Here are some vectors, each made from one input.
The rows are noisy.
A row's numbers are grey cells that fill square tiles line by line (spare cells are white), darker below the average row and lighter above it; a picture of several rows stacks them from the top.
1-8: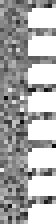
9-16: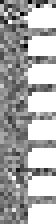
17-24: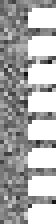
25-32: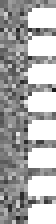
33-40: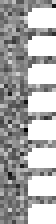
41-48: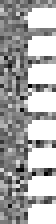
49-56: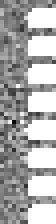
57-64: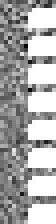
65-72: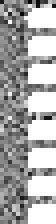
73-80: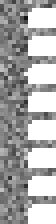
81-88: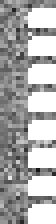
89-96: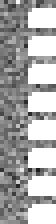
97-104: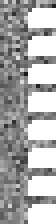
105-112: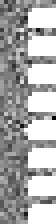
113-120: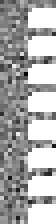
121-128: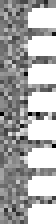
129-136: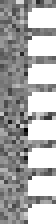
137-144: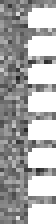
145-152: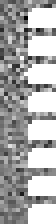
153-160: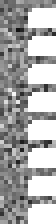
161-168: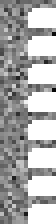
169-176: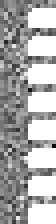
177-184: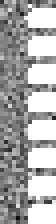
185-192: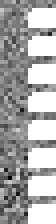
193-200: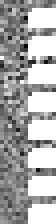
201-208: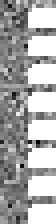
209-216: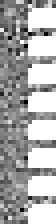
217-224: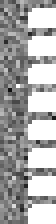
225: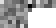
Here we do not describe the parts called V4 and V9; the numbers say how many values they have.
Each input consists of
one of 11 labels, a node of an 11-node tree, a value of V4 and a value of V9.
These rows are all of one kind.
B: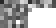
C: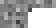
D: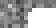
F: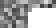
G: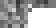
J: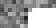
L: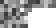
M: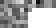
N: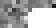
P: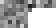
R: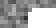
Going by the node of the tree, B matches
F and J.
